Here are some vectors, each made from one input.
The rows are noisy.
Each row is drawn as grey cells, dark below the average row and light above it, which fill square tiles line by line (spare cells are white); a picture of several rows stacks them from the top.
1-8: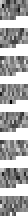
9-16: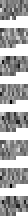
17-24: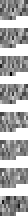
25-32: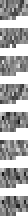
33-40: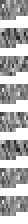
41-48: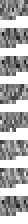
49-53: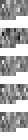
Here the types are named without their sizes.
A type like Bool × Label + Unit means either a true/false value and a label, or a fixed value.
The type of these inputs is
Bool × Bool × Bool.
